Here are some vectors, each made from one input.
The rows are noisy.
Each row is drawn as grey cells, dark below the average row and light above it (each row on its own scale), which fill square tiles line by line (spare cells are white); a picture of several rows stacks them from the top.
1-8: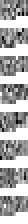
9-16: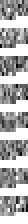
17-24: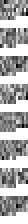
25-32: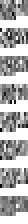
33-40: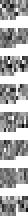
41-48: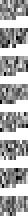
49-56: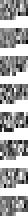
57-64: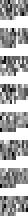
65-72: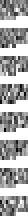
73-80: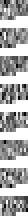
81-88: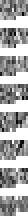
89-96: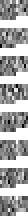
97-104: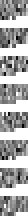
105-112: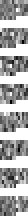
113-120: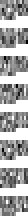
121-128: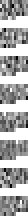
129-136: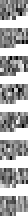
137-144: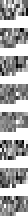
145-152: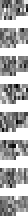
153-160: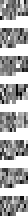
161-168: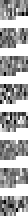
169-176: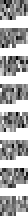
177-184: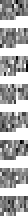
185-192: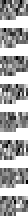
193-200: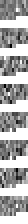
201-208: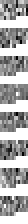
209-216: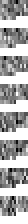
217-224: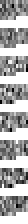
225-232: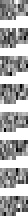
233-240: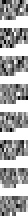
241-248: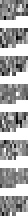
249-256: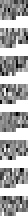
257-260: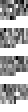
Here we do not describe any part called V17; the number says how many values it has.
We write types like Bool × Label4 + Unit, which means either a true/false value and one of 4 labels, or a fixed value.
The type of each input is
Line3 × Line7 + (Line5 × Line5 + Unit) × V17.
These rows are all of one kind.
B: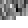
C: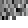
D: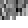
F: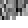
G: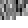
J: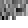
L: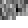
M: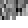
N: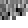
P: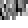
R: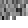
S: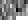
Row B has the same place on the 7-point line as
L and S.
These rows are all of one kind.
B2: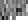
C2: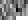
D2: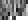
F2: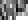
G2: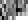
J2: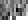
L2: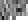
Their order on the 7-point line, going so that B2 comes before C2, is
B2, L2, G2, J2, F2, D2, C2.
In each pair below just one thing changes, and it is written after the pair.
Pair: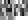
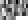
the place on one of the two 5-point lines
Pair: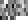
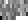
the place on one of the two 5-point lines
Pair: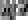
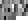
the place on one of the two 5-point lines
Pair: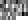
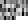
the place on one of the two 5-point lines
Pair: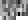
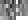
the place on one of the two 5-point lines
